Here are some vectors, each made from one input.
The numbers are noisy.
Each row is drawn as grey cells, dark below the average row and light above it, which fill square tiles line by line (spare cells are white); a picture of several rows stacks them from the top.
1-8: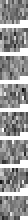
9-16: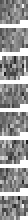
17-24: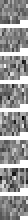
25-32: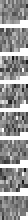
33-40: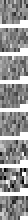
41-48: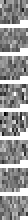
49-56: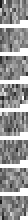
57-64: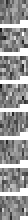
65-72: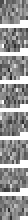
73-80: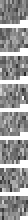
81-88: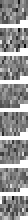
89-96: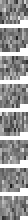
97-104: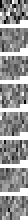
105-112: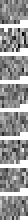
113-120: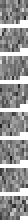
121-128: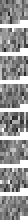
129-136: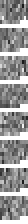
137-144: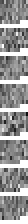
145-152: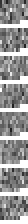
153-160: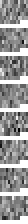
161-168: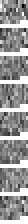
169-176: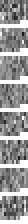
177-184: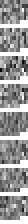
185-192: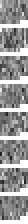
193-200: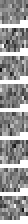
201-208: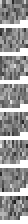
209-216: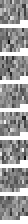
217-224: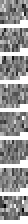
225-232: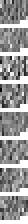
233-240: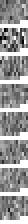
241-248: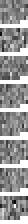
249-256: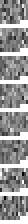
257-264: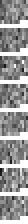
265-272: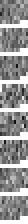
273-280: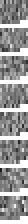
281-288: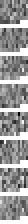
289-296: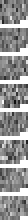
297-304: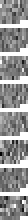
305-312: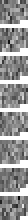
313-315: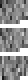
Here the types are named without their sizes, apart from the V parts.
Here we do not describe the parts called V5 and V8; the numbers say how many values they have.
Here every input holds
either a point on a circle, a point on a line and a value of V8, or four true/false values, or a value of V5.
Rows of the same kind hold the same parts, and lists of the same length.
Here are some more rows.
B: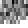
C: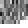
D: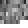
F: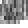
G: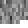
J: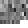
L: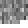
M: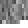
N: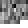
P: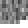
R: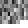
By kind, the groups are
B, C, J, L, P
D, G, M, R
F, N

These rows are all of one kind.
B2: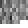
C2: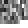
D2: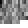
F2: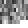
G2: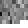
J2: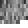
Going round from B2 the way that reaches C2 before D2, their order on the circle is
B2, C2, G2, D2, J2, F2.
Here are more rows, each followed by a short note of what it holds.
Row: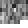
a value of V5
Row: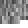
a point on a circle, a point on a line and a value of V8
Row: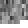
a point on a circle, a point on a line and a value of V8
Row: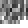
a value of V5
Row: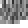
four true/false values
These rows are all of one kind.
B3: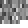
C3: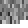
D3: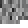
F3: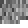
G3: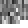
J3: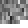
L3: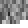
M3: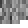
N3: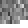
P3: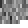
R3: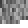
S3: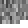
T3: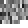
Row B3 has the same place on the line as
F3, M3 and S3.
